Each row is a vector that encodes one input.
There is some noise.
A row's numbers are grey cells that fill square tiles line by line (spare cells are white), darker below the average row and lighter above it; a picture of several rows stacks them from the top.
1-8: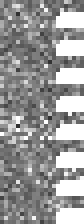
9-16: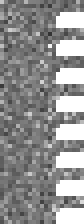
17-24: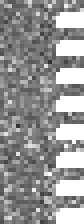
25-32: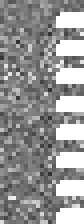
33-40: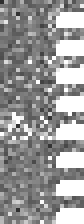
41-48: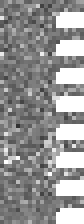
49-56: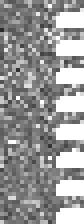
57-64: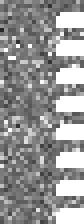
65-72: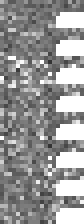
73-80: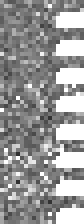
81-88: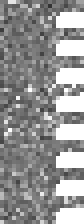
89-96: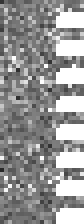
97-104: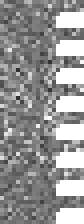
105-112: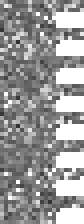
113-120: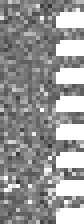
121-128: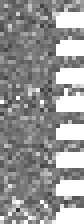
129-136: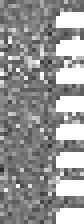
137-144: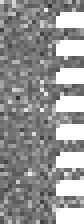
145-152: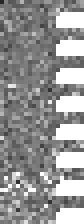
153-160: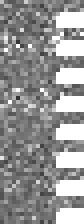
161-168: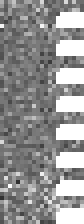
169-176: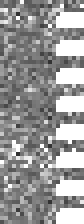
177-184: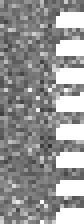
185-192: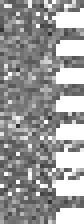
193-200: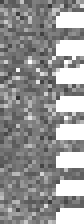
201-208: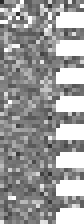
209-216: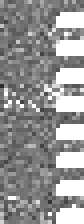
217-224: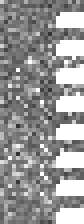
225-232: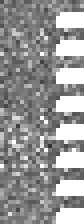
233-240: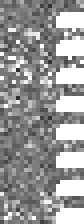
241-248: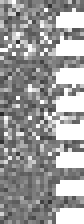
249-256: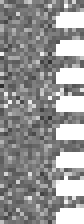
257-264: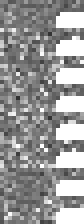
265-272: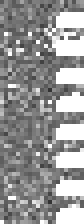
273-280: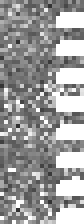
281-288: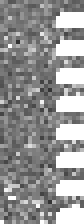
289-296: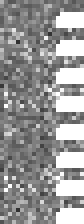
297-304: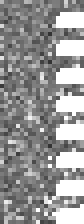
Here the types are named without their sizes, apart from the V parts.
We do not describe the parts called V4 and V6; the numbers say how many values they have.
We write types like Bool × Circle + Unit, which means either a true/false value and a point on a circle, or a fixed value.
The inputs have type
Bool × (Tree + V4 × V6).
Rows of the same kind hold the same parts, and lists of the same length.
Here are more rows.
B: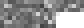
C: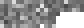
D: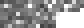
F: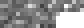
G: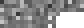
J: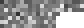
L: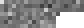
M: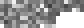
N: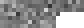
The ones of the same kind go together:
B, G, L, N
C, D, F, J, M

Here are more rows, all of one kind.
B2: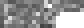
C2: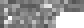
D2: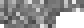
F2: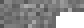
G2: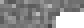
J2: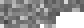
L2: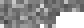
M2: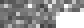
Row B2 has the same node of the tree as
L2 and M2.
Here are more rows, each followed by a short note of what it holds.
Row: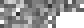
a true/false value, a value of V4 and a value of V6
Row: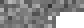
a true/false value, a value of V4 and a value of V6
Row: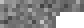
a true/false value, a value of V4 and a value of V6
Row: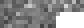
a node of a tree and a true/false value
